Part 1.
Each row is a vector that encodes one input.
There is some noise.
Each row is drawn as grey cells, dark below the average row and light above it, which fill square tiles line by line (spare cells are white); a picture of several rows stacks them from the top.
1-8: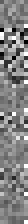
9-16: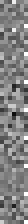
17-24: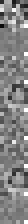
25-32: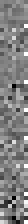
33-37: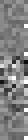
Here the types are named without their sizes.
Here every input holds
either a fixed value, or a node of a tree.
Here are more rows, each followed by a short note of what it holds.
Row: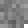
a node of a tree
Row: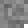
a node of a tree
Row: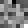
a fixed value
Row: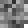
a node of a tree
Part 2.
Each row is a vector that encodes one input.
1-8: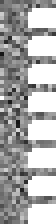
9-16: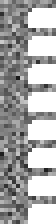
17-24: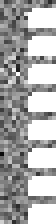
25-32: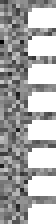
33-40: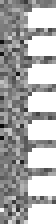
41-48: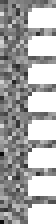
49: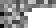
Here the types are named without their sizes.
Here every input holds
a point on a line.
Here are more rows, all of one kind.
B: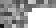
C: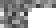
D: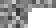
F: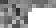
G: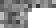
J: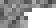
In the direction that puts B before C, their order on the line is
B, J, G, C, F, D.
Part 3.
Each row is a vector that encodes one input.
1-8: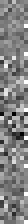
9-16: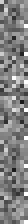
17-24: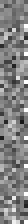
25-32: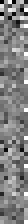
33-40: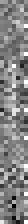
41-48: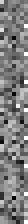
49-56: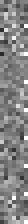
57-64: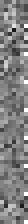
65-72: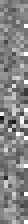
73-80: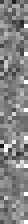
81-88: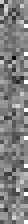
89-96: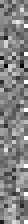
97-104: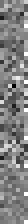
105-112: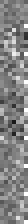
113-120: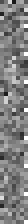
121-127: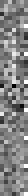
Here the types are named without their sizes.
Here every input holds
a node of a tree.
